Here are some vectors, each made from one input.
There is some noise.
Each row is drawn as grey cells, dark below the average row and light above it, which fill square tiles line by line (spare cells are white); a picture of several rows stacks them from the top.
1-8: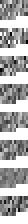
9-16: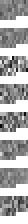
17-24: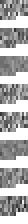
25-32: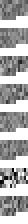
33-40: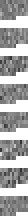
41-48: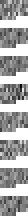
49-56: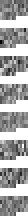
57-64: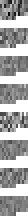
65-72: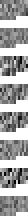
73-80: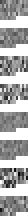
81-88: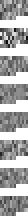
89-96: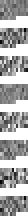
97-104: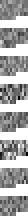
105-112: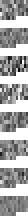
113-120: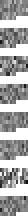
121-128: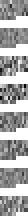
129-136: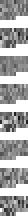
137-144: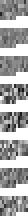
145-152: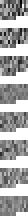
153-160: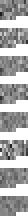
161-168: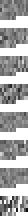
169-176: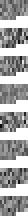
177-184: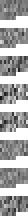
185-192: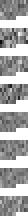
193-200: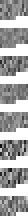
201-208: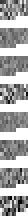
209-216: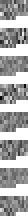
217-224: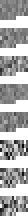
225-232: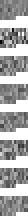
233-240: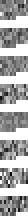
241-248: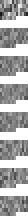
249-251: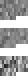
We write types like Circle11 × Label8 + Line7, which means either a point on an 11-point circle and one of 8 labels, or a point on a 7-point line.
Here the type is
(Label5 + Tree10) × (Line7 + Line8) + Label6.
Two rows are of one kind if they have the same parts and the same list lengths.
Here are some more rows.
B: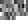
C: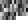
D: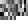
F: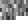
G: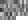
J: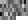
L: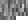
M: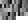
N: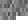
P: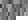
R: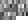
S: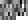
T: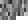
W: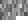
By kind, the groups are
B, M, N
C, J, W
D, F, L, R, S
G, T
P

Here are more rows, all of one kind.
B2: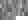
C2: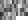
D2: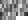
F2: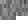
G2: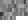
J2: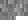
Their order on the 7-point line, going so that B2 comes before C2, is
B2, F2, C2, G2, D2, J2.
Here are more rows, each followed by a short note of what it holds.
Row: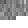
a point on an 8-point line and a node of a 10-node tree
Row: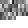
one of 6 labels
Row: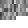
one of 5 labels and a point on an 8-point line
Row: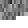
a point on an 8-point line and a node of a 10-node tree
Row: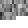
a point on a 7-point line and a node of a 10-node tree
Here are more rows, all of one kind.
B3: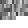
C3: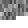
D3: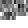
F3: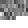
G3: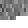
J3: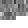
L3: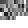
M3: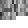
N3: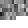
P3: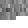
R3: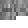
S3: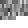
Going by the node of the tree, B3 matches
G3, L3, M3 and P3.
